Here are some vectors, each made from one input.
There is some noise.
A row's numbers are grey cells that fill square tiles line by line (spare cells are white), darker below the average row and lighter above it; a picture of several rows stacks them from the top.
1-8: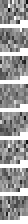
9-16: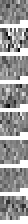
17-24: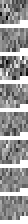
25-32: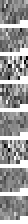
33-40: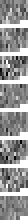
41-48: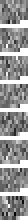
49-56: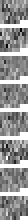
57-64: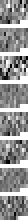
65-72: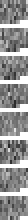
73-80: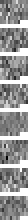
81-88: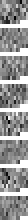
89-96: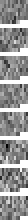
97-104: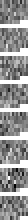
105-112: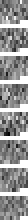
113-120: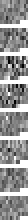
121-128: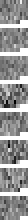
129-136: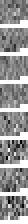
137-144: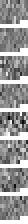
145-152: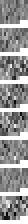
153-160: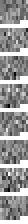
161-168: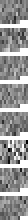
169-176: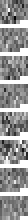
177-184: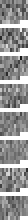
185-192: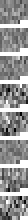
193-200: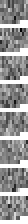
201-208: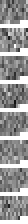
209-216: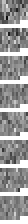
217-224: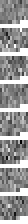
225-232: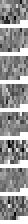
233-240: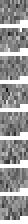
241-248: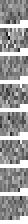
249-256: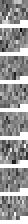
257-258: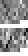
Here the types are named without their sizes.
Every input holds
a label, together with a list of points on a line.
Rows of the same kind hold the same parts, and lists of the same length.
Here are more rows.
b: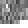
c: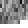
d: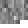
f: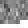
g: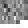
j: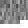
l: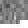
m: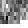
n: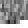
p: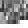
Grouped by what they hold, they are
b, d, g, l, m
c, f, j
n, p

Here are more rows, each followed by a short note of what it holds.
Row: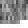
a label, together with a list of one item
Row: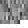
a label, together with a list of two items
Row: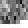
a label, together with the empty list
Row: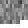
a label, together with a list of two items
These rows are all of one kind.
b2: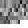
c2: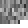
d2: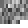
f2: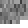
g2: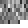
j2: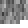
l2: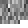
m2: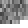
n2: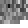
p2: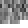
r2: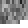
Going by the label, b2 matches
c2 and n2.
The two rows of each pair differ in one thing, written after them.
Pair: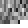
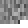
the place on the line in item 1 of the list
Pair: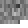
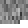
the place on the line in item 2 of the list
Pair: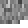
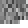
the place on the line in item 2 of the list
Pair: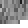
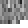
the label
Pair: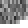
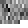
the place on the line in item 1 of the list
